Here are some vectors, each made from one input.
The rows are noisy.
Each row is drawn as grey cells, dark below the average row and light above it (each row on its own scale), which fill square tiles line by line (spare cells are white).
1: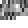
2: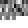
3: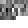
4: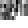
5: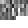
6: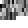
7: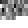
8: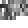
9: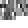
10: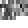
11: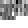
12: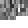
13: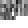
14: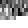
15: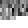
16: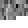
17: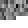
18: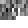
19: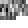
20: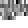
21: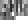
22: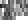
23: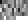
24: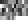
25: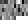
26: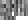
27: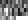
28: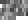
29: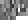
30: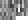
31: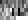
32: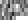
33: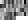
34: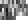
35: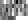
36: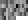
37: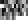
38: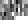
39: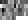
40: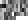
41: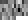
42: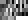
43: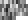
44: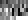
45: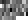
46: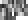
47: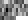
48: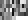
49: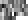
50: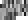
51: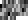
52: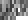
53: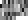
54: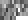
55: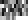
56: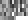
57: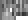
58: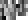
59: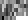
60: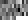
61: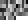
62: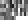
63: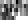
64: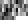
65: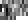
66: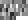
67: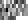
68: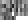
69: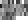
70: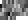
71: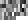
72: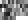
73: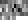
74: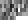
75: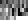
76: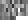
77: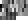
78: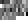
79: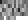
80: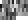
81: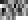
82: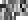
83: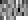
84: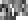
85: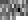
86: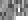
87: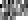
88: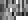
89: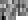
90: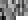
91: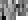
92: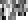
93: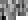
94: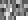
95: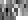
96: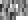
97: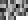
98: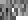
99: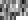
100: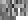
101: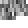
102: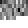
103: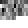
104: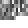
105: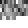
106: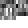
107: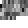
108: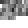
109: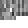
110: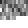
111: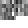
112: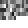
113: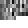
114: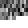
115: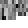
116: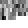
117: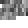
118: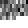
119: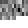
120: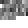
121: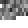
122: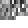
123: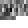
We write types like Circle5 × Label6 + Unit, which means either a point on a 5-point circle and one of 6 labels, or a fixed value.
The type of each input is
Bool × Bool × Bool + Line8.
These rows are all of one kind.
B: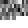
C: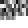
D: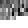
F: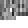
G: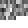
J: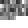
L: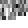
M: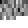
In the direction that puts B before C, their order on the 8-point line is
L, G, F, D, M, B, C, J.
